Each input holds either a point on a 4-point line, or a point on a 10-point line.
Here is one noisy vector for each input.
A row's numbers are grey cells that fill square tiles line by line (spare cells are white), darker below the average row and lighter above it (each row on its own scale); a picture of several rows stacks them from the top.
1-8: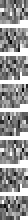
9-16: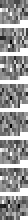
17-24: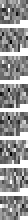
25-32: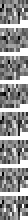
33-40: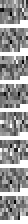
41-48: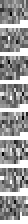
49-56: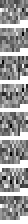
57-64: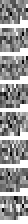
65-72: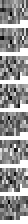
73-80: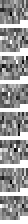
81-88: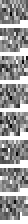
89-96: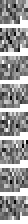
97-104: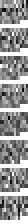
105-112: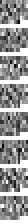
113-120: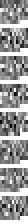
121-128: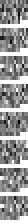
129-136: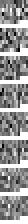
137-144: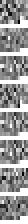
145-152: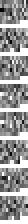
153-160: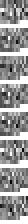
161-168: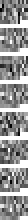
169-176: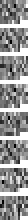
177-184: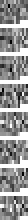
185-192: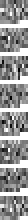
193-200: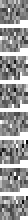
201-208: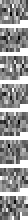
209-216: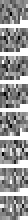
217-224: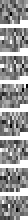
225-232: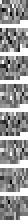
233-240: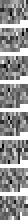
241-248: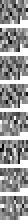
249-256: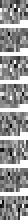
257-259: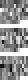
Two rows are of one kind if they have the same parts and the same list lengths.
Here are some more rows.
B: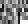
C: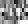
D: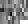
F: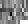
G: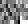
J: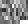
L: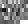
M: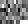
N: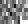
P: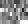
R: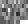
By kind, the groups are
B, D, F, G, J, L, M, N, R
C, P

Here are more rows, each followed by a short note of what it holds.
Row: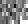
a point on a 10-point line
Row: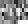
a point on a 4-point line
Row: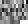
a point on a 10-point line
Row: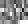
a point on a 4-point line
